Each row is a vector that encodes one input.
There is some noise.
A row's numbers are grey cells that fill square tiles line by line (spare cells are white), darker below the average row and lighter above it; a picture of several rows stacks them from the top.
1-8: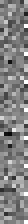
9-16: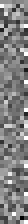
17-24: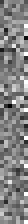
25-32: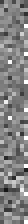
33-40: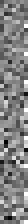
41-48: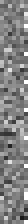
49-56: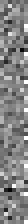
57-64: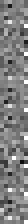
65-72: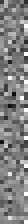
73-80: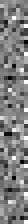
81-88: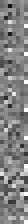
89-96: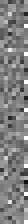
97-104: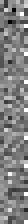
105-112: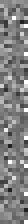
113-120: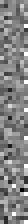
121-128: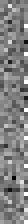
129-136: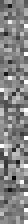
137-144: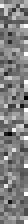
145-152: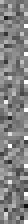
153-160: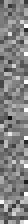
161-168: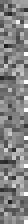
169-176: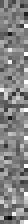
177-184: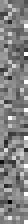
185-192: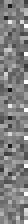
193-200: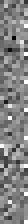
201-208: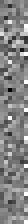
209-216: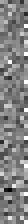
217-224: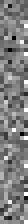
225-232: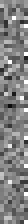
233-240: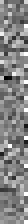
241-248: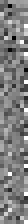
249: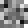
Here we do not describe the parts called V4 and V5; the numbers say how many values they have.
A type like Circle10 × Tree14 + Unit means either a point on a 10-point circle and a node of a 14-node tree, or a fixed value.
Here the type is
Bool × (Line12 + V4) + V5.
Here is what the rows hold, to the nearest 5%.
About 80% of them hold a true/false value, together with either a point on a 12-point line, or a value of V4. The rest hold a value of V5.
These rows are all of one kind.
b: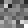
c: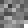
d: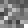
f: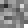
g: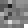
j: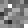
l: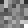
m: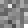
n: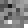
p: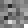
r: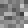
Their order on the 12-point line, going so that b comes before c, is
b, d, c, j, l, m, r, g, f, n, p.
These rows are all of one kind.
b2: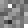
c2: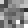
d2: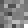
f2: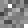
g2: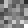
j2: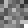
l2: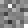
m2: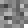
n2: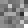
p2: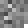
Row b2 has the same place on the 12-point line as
f2, g2 and l2.
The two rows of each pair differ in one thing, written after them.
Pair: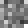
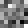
the value of V4
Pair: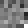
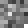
the true/false value
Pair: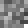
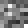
the value of V4
